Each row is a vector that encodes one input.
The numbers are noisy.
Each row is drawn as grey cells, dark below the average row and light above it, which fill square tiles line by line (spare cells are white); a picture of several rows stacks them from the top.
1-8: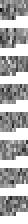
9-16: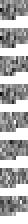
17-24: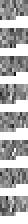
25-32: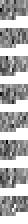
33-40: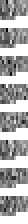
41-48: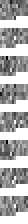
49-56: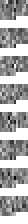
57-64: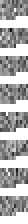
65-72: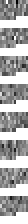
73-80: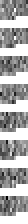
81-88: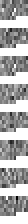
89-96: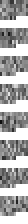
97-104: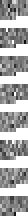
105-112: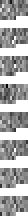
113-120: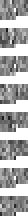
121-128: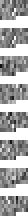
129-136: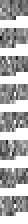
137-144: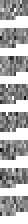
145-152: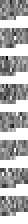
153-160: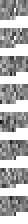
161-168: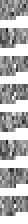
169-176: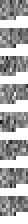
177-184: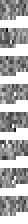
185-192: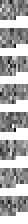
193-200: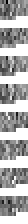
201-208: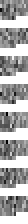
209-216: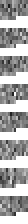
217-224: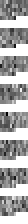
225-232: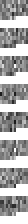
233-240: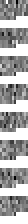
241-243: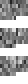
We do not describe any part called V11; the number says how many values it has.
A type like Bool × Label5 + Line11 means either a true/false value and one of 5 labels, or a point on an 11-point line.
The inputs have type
(Bool × Bool × Bool + Unit) × V11 + Line9.
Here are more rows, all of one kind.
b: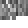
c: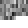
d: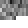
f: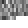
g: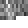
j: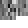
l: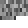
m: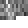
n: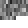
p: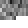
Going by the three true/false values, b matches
f, g and m.
